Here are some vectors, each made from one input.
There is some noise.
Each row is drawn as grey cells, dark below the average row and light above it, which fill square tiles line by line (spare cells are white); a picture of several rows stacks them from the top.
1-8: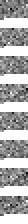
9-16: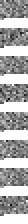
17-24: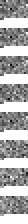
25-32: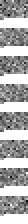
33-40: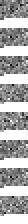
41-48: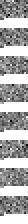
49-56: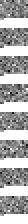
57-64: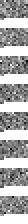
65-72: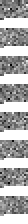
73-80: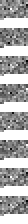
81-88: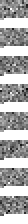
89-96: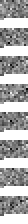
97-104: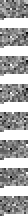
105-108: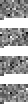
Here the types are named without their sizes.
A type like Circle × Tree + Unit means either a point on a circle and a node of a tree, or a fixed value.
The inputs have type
Bool × (Line + Tree).
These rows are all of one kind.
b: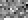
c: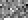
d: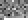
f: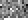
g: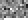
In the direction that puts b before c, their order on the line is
g, d, b, c, f.
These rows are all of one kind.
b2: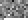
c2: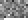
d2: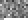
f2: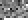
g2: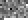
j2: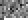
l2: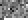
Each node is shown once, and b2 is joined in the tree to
c2 and g2.
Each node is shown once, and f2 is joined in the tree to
d2.
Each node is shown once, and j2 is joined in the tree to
l2.
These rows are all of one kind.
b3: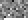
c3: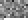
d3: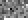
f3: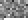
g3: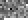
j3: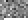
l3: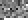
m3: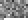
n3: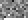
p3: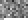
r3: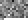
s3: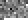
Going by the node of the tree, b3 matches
g3, n3 and s3.
